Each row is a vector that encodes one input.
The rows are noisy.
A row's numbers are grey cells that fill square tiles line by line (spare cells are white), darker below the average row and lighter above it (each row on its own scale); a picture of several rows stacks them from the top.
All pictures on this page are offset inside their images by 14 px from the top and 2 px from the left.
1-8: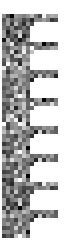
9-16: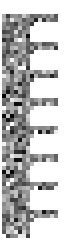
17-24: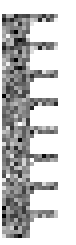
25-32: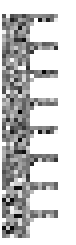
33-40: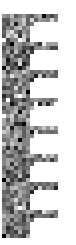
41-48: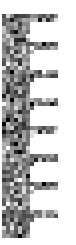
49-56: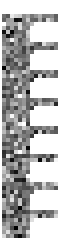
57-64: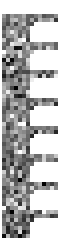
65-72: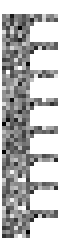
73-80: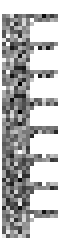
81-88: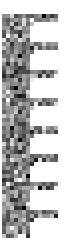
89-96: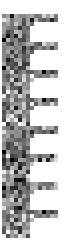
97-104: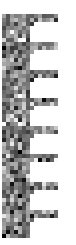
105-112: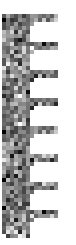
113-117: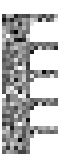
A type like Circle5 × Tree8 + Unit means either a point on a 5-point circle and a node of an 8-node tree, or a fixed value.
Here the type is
List2(Line5).
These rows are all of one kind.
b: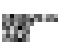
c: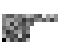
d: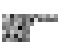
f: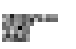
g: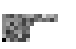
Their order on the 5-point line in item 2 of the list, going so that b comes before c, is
d, f, b, g, c.
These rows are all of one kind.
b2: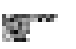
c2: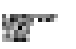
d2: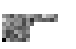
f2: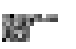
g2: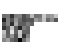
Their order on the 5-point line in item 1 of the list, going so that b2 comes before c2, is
b2, c2, g2, f2, d2.
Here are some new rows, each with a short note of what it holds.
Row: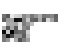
the empty list
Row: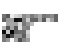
the empty list
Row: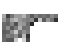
a list of one item
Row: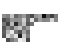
a list of one item
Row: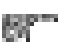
a list of one item
